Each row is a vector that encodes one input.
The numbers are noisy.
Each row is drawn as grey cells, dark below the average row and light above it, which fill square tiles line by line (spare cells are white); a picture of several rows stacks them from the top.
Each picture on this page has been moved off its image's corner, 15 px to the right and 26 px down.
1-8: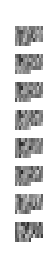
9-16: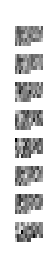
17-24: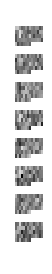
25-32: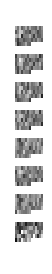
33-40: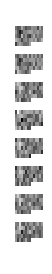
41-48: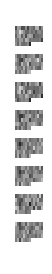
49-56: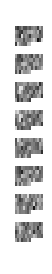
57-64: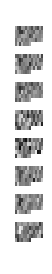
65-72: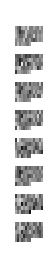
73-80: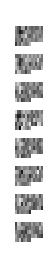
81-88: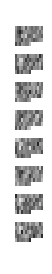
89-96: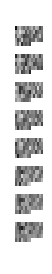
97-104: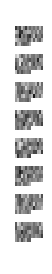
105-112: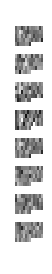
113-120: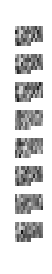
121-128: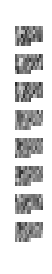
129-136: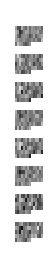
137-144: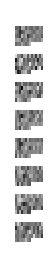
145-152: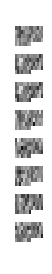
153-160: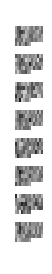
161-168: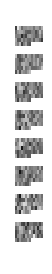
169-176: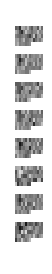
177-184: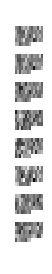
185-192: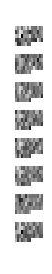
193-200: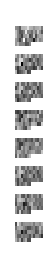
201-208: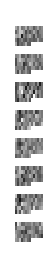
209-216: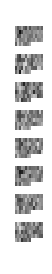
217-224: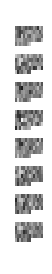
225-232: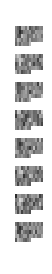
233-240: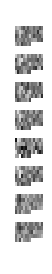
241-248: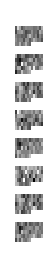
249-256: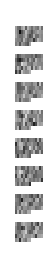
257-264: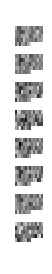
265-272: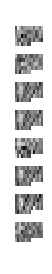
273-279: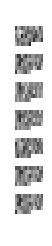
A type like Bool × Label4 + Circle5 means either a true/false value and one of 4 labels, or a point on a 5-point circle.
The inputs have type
Label6 + Label8 × Label8.
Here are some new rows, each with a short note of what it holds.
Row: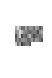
one of 6 labels
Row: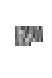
one of 6 labels
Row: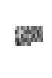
one of 6 labels
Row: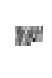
two labels (each one of 8)
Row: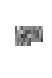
one of 6 labels
